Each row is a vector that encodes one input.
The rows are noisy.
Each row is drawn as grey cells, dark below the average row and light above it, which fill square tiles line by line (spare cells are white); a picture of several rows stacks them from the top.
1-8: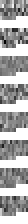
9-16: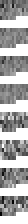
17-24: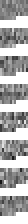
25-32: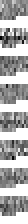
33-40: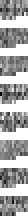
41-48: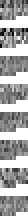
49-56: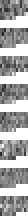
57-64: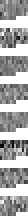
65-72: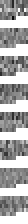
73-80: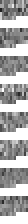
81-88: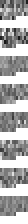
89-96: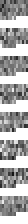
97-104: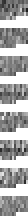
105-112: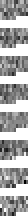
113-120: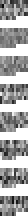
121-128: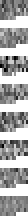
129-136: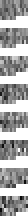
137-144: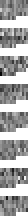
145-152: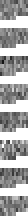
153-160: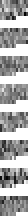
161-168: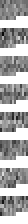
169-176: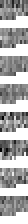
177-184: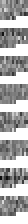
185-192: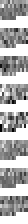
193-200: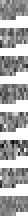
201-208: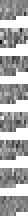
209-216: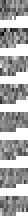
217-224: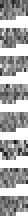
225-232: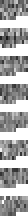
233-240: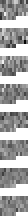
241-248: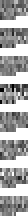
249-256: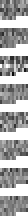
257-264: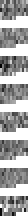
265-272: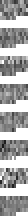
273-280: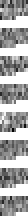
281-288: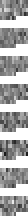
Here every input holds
either a point on a 16-point circle, or a point on a 12-point line.
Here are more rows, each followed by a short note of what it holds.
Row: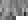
a point on a 12-point line
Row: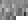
a point on a 12-point line
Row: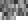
a point on a 12-point line
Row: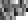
a point on a 16-point circle
